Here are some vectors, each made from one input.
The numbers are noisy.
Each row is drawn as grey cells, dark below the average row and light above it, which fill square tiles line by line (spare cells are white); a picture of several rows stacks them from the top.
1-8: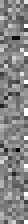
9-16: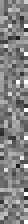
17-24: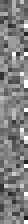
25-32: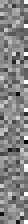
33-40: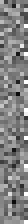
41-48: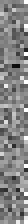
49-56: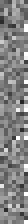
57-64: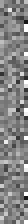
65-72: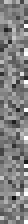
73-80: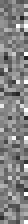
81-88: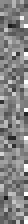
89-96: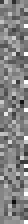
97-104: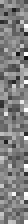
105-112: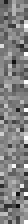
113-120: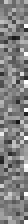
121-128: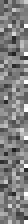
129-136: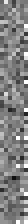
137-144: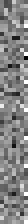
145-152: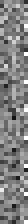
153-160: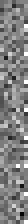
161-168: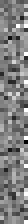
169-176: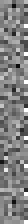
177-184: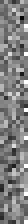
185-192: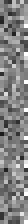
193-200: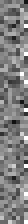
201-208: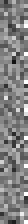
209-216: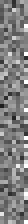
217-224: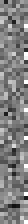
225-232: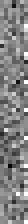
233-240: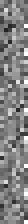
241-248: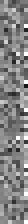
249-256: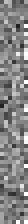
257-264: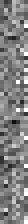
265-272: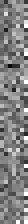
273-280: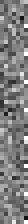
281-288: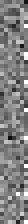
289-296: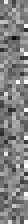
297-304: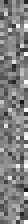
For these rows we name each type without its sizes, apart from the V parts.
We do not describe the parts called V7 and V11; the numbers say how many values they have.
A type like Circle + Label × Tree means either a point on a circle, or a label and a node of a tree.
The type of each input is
Circle × Label + V7 × V11.
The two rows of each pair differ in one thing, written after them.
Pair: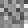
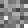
the label
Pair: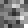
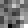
the label
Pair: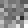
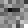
the place on the circle
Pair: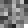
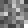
the label
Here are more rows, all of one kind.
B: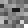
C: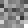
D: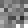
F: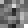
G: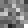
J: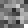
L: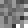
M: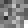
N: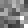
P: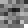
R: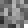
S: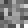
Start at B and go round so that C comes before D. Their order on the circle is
B, C, D, L, S, M, R, G, N, F, J, P.
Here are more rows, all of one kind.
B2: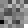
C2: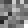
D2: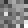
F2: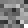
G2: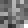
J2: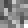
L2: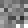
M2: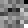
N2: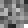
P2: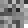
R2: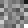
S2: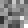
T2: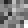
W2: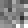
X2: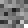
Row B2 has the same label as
C2, P2, S2 and T2.
